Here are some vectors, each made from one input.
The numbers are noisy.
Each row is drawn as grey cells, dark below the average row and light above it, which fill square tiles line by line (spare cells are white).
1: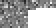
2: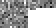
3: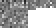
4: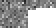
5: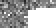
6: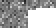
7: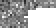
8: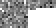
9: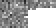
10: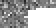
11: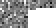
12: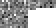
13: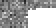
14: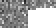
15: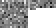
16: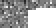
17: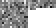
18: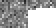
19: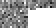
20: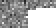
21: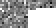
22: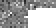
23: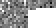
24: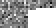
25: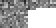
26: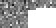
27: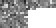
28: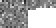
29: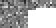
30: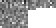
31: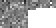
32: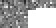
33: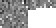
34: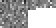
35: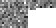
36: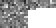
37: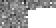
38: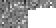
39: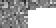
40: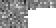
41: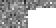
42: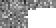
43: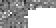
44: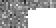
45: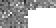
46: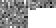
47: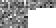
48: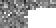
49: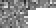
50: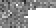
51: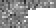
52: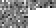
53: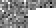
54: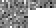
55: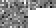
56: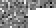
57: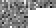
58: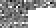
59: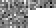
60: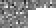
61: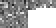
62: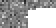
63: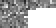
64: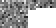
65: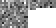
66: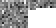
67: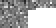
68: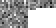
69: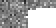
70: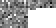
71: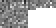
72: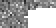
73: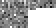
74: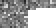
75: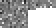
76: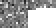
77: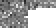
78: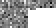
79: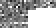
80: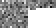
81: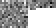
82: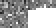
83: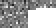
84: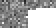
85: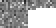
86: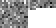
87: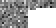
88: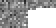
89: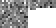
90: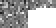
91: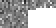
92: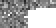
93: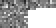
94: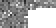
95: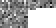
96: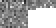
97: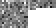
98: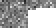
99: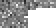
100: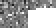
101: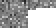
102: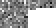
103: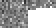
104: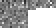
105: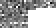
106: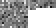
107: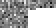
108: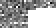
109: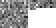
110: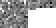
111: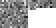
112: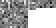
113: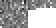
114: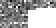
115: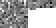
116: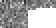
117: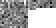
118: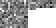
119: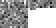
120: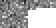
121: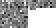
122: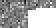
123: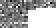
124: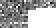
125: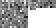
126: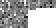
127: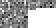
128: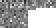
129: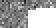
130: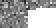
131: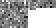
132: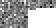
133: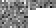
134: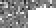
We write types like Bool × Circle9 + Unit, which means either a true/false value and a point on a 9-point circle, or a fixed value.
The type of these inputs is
Line8 + List2(Line6).
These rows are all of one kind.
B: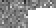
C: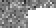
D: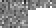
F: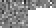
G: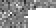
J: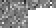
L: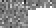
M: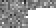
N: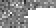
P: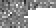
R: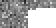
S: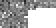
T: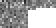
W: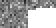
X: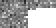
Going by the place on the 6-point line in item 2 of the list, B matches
L, M, N and R.
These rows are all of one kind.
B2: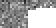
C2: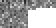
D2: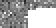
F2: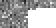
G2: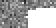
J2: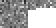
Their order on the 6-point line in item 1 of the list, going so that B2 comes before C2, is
D2, F2, G2, B2, C2, J2.
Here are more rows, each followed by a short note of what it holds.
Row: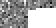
a point on an 8-point line
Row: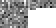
a point on an 8-point line
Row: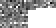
the empty list
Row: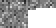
a list of two items
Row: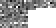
the empty list
